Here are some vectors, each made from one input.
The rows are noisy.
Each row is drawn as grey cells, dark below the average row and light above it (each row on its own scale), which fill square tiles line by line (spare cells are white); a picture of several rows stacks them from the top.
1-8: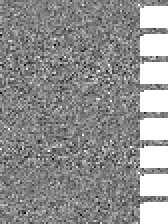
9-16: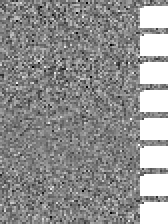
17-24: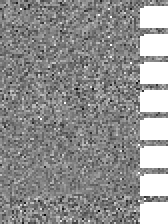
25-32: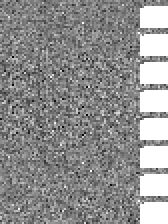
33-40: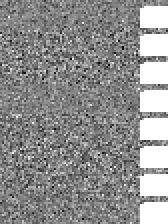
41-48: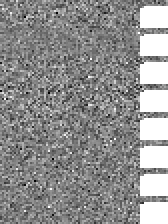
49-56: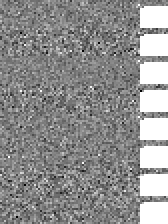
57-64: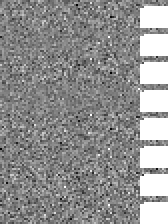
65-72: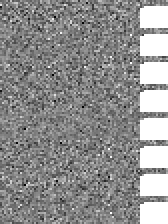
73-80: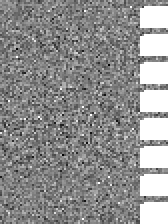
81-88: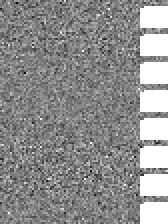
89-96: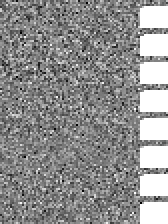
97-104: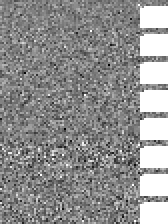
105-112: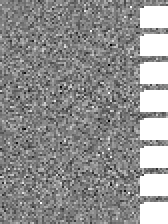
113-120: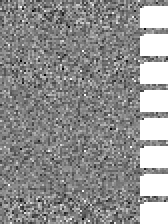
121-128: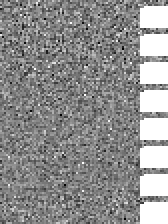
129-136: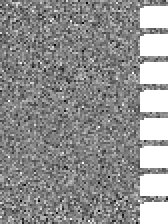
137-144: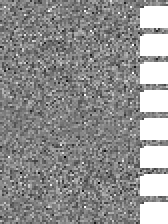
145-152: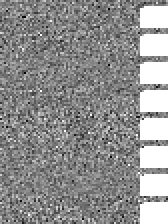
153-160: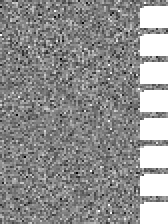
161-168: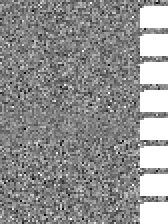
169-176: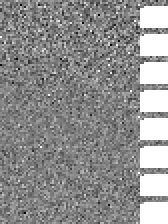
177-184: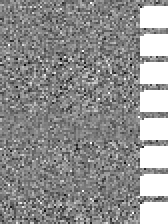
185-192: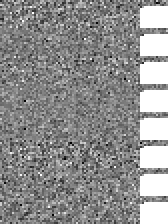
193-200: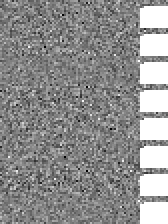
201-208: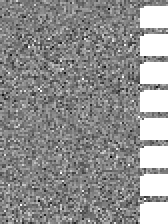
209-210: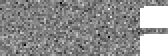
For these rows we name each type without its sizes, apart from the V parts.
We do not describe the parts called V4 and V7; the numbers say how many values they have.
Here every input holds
a label, a value of V4 and a value of V7, together with either a point on a circle and a true/false value, or a fixed value.
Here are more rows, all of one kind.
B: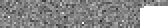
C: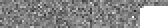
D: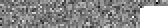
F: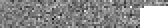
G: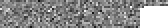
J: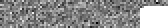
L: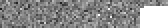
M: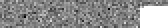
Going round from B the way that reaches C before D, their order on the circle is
B, M, G, F, C, J, L, D.
